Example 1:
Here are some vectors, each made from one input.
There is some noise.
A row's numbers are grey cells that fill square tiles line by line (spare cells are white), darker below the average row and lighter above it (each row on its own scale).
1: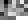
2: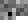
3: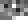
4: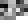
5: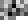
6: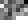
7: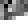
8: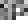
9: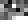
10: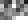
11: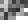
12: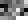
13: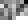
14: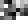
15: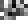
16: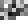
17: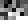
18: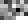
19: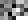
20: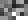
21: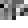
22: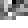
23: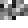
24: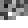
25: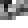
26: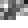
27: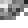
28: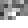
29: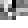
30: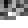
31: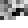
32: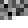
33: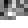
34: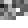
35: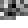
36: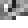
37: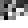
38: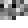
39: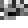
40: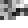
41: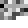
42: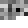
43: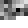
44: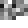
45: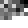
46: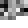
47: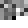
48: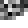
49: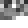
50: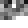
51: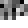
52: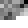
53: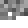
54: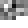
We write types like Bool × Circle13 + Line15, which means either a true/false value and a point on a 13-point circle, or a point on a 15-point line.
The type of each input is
Bool × Bool × Bool × Bool.
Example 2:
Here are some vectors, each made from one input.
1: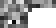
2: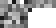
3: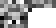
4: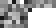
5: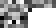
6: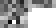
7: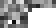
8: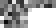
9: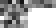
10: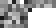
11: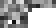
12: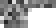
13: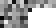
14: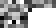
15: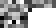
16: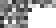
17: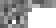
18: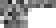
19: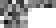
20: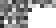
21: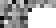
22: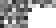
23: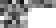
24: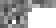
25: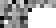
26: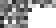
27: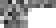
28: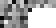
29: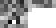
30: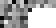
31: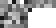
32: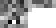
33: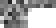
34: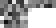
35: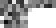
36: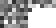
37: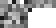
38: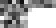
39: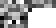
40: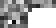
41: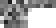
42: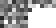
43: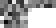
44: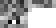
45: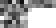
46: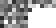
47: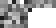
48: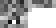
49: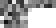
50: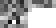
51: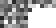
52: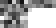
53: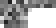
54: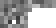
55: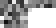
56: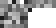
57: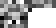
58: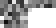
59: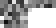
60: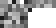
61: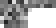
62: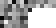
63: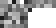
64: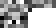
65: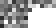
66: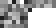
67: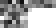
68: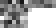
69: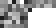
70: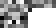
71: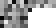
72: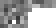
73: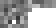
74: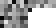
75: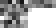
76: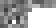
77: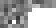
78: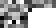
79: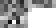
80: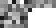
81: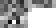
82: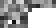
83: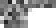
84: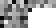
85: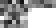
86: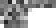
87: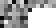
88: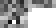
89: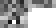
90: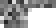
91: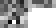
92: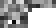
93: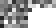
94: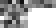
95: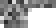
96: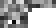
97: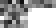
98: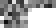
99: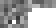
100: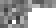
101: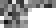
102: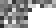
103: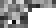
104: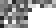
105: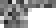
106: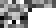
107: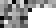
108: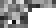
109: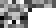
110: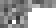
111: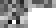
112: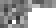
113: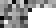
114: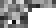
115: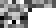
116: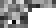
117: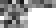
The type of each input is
Line10.
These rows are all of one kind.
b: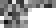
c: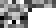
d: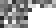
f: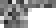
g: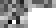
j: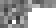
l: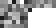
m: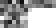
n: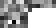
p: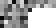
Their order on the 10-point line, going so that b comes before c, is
f, b, m, g, j, d, p, l, c, n.
